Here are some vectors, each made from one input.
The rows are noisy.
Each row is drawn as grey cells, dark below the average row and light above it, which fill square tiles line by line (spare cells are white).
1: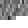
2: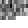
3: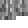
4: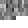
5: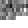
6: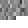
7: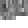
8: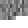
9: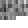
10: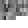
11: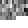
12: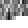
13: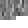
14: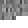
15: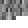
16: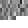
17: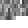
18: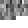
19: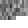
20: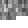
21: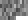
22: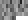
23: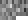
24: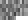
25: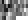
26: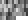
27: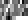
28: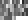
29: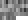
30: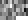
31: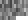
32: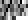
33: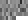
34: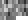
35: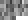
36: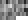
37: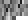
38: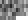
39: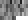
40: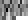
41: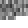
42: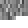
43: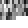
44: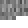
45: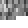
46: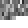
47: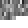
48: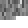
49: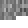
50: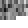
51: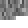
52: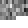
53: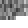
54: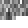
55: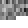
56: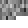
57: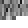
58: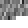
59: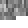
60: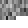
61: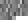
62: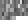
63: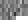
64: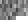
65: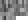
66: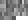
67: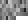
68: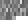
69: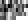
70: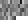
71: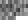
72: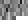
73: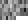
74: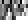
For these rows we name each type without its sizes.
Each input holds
a point on a line and a true/false value.
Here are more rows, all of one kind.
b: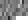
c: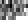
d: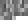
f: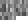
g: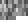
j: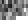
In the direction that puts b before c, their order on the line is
f, d, j, b, c, g.
